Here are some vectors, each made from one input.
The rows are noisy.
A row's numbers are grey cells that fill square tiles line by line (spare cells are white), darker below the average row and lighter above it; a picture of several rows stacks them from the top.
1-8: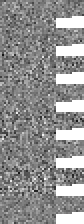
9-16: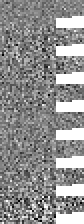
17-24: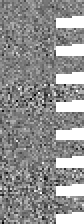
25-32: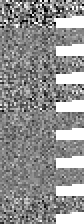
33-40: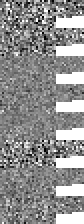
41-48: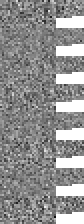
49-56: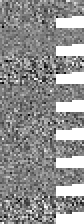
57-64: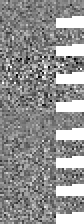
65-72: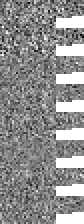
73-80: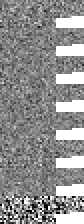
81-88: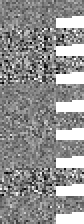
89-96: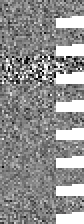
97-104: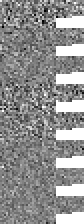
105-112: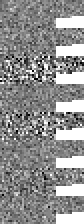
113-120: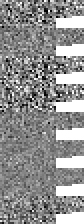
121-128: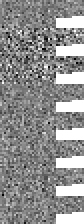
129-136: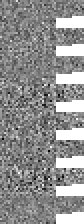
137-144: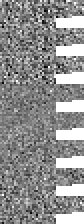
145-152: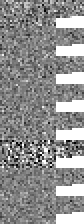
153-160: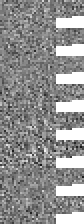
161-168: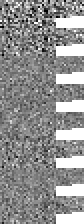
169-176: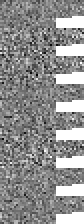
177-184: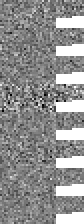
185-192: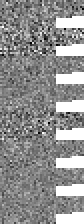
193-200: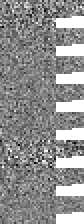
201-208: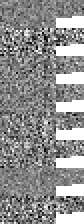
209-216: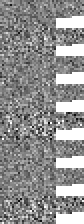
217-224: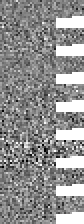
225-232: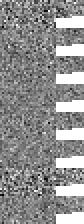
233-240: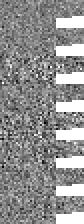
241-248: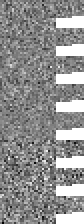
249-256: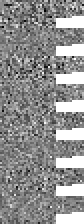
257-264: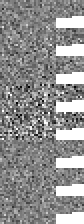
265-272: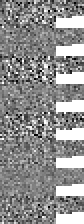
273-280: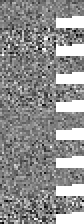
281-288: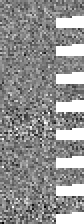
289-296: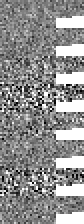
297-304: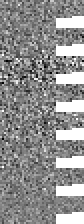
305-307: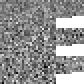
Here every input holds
either a point on a 9-point circle and a true/false value, or a point on a 10-point circle.
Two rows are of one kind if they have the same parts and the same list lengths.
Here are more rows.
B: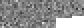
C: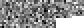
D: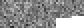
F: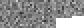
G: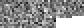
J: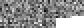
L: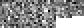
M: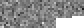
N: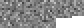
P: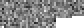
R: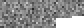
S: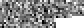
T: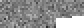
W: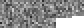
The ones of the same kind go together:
B, C, F, G, M, N, P, S, T
D, J, L, R, W

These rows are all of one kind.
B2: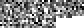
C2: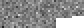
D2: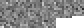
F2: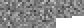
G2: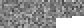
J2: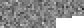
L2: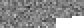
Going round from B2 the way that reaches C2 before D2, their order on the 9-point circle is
B2, C2, L2, G2, F2, D2, J2.
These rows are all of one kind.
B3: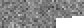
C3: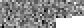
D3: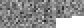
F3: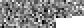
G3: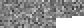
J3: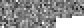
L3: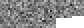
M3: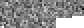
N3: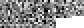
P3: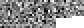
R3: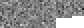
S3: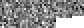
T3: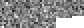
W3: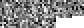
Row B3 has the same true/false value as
C3, F3 and G3.
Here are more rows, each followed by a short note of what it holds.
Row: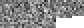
a point on a 9-point circle and a true/false value
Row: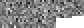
a point on a 10-point circle
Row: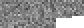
a point on a 9-point circle and a true/false value
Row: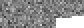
a point on a 10-point circle
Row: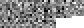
a point on a 9-point circle and a true/false value
